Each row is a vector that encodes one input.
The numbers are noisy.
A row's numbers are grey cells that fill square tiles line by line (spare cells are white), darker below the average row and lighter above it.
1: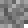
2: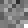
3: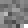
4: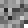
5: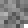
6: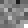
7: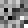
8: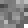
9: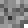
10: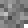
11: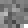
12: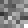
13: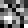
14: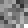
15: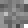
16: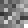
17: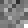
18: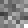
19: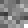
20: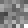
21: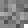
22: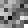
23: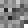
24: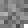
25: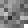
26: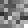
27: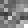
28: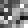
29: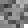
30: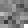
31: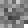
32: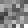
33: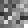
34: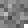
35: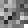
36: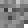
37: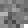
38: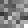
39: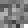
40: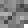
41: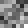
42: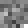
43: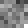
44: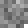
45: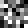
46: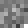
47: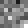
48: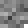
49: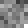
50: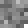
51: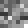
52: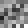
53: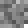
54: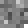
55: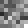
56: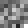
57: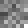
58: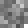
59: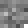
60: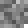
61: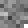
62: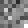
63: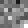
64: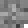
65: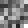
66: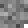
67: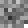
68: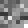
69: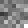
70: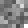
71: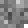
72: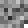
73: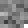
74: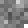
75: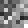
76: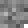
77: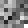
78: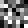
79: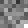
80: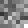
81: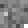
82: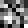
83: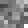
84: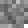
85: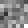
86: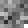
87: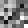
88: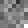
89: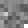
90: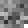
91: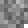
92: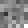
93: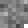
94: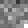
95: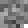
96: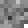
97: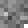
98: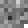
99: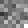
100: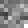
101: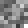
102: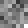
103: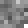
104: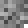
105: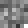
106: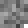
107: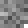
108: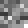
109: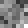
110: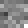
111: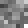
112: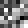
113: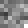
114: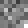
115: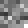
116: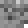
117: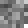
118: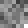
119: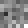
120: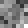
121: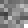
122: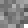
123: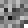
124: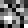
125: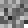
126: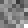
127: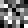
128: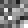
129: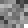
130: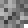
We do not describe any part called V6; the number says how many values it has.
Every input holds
a list of up to two items, each a true/false value and a value of V6.
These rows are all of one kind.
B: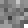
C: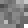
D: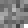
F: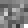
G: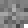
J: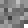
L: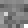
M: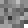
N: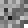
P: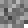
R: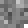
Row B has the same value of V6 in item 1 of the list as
F, J, M and R.
